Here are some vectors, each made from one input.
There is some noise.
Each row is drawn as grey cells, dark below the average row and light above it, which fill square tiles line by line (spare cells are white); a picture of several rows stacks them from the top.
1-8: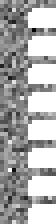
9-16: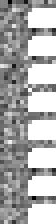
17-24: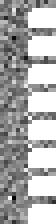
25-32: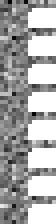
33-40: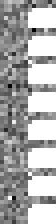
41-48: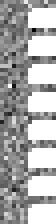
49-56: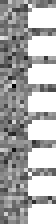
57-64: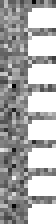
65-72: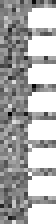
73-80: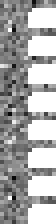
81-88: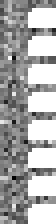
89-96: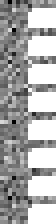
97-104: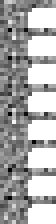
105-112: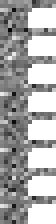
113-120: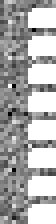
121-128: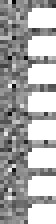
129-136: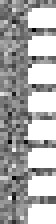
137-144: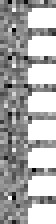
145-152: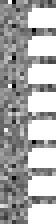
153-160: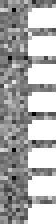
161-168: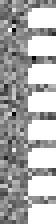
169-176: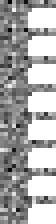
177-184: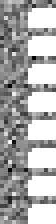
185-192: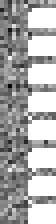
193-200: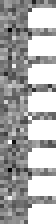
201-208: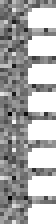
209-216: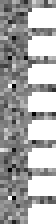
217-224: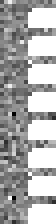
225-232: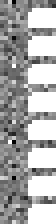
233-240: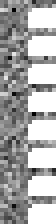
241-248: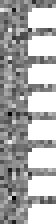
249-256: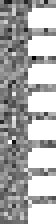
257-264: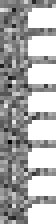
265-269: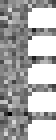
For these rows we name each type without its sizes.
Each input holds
a label, together with either a label, or a point on a line.
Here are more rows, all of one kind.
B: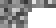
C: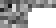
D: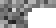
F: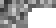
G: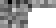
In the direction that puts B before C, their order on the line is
B, G, C, F, D.
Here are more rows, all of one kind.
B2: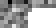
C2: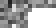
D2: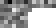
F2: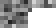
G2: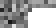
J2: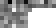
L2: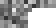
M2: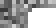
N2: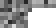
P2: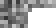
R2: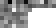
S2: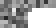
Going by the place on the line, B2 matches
D2, J2, N2 and R2.
